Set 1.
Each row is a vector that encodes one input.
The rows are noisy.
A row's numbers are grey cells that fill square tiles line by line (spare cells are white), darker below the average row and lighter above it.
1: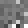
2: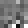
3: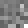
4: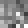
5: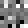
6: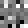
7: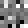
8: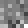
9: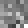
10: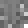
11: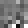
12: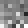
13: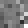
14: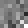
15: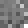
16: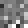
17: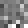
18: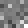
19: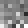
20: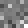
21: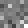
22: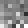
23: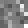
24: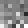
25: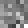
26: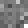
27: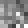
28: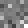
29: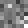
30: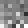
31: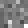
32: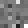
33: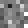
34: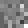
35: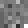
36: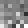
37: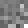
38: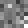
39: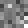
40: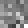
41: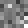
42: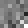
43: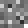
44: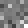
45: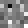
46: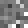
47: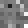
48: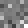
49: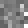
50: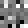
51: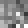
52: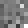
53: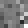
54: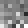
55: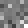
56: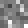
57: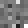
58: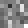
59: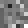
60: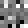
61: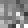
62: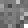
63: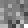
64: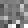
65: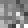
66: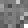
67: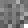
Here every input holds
a list of up to two points on a 7-point line.
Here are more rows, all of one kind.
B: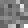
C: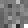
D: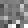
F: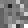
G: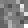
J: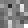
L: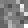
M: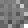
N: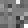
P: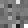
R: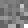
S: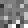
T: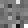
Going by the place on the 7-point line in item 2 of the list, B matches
D, G, J and L.
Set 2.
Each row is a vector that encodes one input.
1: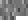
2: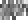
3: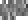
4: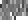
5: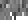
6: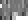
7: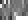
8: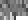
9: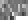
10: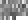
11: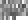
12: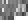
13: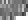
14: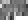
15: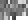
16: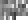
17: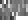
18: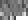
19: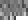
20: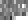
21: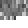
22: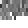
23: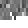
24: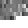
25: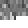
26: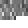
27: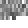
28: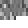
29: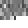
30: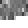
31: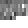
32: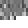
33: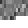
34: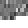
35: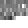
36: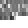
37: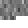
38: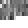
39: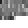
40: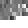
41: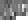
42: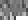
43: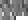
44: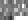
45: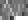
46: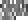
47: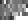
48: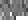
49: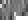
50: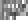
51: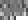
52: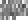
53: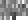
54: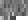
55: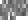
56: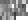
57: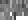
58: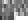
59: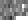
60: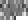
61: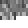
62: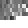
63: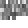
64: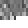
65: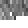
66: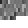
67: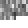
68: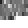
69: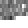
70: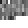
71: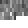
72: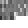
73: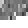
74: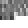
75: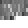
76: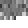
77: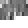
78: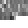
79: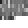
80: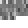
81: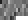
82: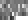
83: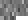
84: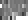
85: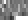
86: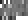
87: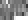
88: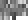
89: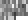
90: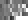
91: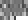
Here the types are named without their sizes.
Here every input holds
either a label, or a point on a line.
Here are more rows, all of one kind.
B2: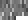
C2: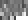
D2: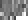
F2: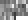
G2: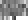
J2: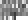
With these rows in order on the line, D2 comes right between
C2 and G2.
